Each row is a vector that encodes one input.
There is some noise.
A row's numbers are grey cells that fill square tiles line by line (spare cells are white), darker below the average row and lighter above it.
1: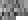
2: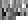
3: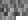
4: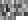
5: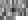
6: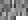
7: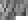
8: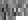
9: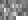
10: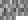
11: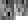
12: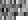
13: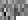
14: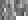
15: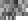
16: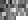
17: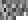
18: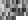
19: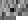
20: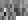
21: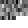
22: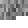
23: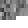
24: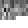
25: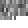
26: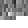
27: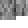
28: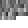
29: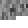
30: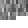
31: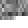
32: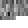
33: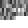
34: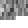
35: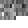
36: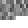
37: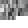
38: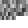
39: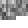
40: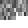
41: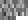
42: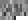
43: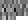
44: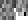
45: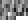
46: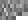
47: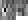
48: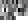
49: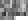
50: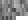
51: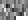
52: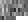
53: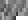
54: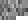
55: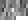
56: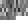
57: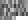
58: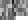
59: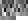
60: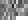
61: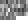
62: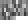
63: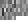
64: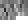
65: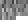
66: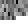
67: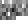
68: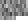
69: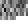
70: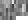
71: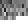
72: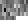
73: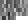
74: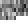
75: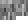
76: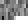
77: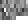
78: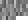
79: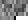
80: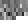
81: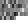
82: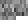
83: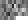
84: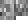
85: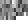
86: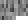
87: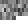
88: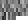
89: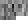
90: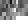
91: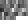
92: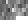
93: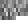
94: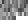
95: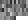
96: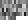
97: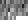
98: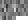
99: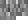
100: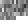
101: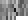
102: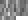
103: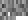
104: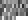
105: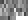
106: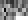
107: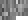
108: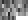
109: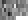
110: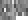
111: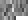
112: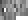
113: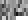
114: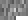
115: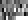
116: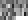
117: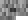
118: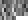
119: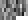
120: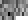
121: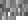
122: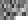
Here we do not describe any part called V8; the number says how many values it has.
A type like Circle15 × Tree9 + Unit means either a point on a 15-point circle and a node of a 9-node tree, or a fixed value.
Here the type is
Bool × Bool × Bool × Bool × (Line6 + Line7) × V8.
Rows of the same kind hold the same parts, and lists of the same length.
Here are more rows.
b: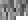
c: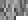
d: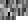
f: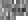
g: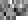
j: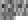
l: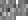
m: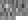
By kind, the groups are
b, d, f, j, m
c, g, l

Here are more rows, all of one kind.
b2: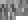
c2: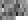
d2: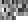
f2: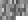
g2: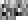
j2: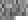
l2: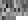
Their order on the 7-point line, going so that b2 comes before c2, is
b2, l2, g2, f2, j2, c2, d2.
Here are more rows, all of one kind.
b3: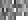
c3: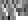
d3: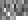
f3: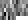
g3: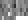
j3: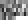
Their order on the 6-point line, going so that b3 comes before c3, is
f3, j3, b3, d3, c3, g3.
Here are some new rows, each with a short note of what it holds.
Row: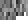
a point on a 7-point line, four true/false values and a value of V8
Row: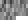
a point on a 7-point line, four true/false values and a value of V8
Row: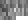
a point on a 6-point line, four true/false values and a value of V8
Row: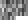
a point on a 7-point line, four true/false values and a value of V8
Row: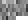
a point on a 7-point line, four true/false values and a value of V8
